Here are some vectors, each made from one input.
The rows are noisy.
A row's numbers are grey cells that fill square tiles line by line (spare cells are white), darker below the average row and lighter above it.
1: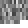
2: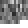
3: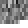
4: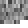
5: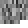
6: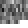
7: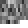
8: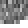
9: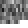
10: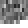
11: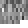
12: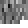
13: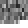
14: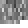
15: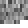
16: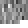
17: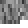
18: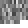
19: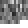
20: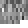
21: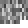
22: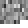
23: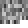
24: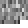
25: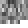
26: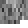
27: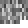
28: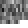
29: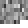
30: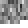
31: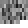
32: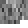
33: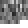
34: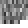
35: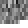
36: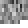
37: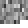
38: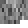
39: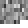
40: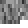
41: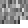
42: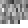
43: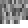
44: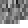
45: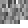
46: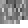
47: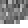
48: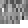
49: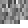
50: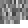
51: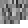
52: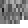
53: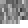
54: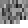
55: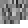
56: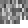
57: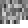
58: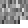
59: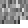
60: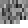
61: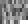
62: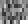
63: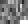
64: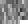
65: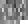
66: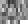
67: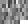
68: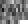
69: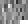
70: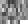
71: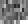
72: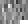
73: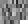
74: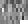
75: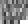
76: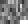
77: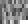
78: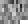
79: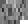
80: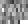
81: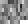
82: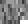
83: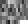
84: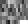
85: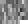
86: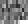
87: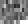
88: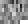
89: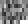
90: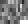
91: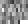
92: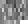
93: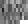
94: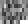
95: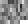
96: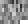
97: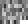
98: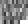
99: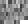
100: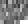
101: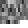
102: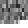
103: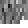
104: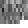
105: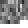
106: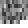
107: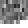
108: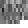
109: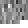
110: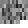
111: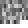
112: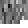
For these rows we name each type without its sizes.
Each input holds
five true/false values.
